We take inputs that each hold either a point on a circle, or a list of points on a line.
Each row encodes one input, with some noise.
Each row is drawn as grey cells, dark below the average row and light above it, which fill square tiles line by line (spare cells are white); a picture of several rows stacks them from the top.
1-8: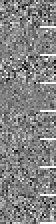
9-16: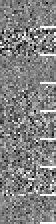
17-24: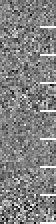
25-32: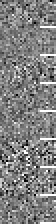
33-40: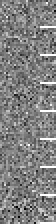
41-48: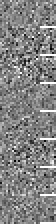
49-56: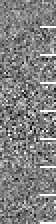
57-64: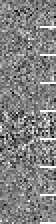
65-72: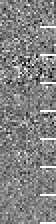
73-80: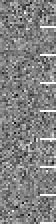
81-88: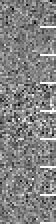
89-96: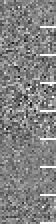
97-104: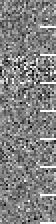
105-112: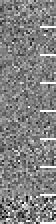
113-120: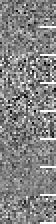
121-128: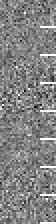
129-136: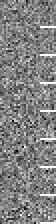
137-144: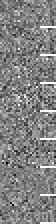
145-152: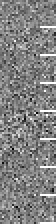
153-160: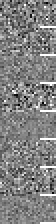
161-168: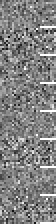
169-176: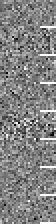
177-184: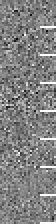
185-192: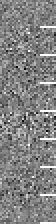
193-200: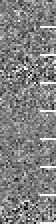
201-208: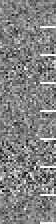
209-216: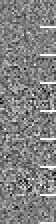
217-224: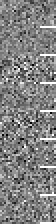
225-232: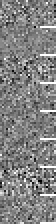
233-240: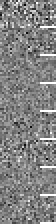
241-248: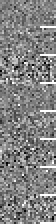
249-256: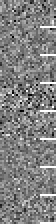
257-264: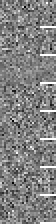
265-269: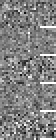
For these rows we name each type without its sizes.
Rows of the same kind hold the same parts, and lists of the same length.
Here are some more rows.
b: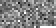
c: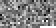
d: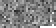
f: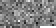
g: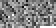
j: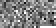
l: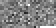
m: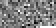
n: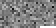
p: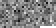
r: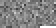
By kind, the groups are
b, f, r
c, d, g, n, p
j, l
m

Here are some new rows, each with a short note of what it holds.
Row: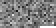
a point on a circle
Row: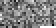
a list of one item
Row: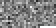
a list of two items
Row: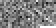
a point on a circle
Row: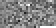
a list of two items
